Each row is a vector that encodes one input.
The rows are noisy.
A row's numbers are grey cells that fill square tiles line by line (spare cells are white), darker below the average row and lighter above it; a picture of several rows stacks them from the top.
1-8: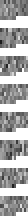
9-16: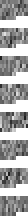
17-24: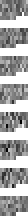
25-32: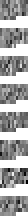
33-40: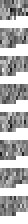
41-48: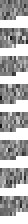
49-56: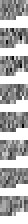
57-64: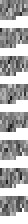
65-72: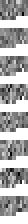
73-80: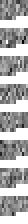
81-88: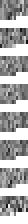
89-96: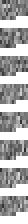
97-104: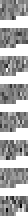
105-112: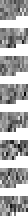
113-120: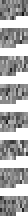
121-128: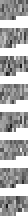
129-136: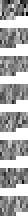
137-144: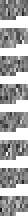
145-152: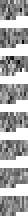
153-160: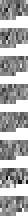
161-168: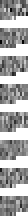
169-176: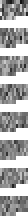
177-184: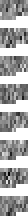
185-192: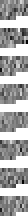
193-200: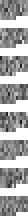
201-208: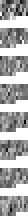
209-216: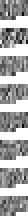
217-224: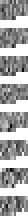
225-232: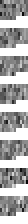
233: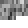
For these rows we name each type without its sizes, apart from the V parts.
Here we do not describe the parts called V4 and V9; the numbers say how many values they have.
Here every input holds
a point on a line, together with either four true/false values and a value of V9, or a value of V4.
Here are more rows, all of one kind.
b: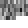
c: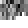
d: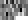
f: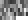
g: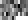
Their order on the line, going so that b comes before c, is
b, d, g, f, c.
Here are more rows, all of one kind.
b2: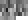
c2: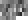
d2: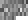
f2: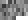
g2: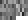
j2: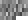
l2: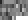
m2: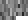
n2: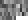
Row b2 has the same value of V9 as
f2, l2 and n2.
